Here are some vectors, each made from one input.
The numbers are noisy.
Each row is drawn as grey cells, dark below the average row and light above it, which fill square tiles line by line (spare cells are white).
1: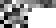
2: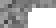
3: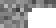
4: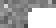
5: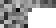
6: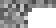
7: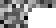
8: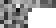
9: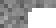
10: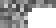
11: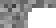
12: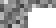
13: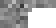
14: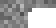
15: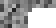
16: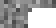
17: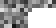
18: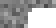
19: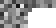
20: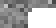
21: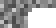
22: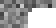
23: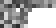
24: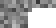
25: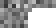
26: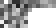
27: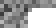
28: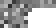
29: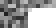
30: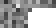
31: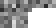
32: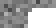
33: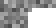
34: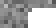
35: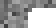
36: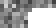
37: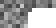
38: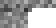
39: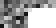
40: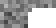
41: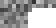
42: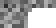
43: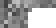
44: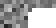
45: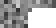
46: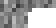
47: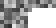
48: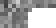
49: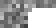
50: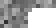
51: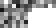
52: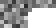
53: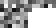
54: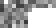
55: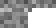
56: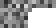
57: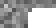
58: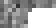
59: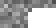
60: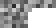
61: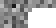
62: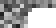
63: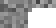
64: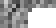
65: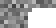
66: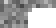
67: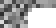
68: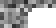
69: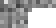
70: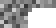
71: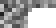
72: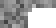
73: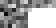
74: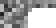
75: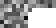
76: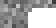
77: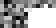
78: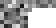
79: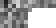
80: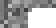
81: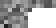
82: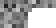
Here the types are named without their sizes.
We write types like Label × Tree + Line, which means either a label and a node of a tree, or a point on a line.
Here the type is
List(Circle).
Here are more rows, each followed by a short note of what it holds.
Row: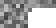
a list of two items
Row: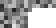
a list of two items
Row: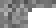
a list of two items
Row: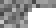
a list of one item
